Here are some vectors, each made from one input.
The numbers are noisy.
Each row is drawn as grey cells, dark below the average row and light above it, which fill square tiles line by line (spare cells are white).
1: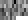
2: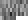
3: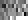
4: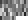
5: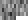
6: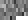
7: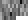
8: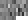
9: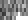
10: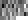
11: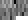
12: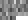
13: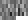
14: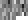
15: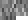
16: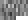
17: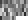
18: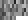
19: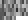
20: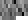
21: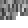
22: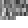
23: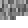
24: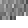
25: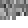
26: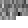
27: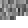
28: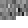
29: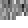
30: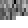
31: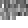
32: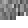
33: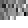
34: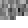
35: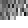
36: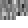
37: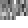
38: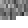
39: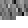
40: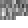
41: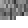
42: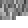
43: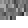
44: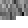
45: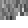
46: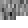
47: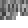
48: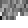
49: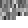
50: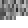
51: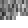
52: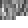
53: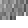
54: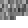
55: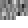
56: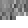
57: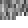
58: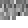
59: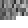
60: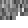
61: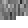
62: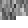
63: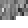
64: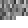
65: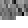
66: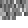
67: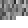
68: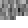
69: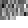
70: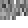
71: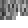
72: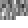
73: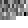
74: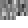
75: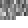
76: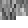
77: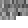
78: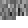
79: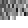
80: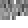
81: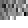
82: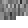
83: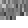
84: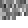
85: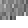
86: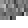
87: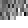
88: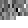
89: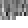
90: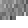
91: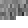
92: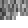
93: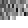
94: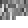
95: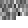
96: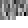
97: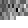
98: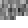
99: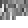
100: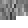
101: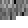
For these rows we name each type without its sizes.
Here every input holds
a node of a tree, together with either a label, or a point on a line.
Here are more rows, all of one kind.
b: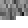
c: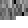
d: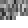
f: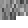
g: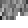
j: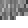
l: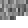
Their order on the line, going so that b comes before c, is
g, d, f, l, j, b, c.
